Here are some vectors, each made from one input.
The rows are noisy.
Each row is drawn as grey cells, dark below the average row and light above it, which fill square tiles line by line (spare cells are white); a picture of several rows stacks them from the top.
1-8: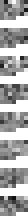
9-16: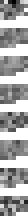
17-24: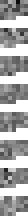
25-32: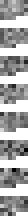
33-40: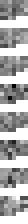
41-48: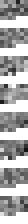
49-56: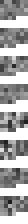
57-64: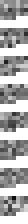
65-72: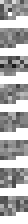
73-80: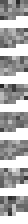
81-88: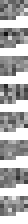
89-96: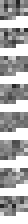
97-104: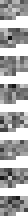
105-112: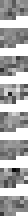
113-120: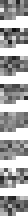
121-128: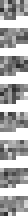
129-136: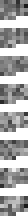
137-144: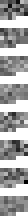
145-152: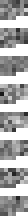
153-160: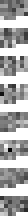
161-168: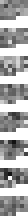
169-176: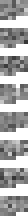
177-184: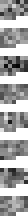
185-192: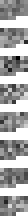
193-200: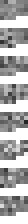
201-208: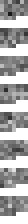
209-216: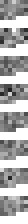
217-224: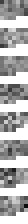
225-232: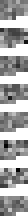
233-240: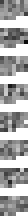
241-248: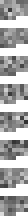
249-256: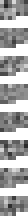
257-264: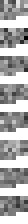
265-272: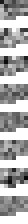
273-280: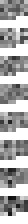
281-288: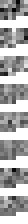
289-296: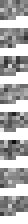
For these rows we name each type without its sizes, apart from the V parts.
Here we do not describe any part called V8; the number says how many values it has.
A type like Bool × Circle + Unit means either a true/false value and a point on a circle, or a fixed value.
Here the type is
(Bool × Bool × Bool × Bool + V8) × Tree + List(Line × Line).
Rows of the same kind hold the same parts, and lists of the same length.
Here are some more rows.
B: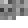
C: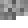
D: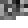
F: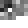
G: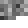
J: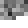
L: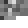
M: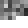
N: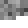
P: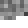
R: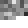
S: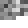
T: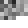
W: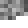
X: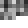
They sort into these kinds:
B, S
C, D, G, L, N
F, M, T
J, W, X
P, R

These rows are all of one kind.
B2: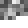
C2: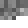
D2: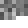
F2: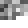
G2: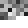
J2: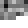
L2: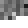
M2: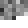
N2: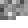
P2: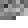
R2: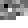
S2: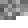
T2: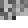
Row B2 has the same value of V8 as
M2, N2, S2 and T2.
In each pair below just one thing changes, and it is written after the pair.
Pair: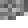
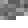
the value of V8
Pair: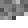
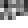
the node of the tree
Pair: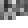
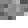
the value of V8
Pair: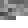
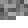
the value of V8
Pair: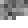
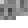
the value of V8
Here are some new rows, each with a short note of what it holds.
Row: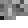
a node of a tree and four true/false values
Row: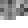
a list of two items
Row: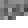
a node of a tree and four true/false values
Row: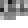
a list of two items
